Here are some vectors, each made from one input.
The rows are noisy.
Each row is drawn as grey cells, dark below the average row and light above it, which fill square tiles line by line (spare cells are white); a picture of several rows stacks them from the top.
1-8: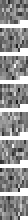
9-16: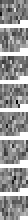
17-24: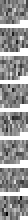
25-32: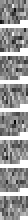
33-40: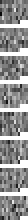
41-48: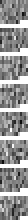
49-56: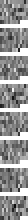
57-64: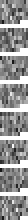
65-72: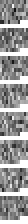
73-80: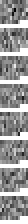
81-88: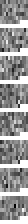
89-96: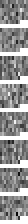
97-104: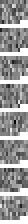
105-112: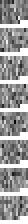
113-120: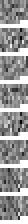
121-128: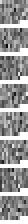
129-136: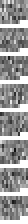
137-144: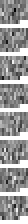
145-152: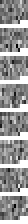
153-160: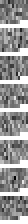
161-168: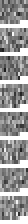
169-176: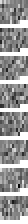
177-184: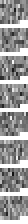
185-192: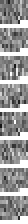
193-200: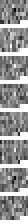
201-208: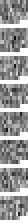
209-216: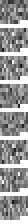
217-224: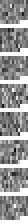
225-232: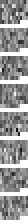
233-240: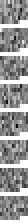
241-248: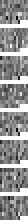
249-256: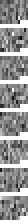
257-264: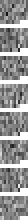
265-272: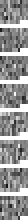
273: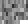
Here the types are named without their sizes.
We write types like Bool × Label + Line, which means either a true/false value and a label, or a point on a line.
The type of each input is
(Circle × Tree + List(Line)) × (Tree + Unit).
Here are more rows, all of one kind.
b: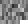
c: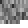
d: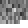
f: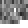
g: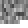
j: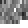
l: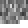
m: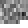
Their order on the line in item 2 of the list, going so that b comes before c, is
j, b, f, g, m, d, l, c.
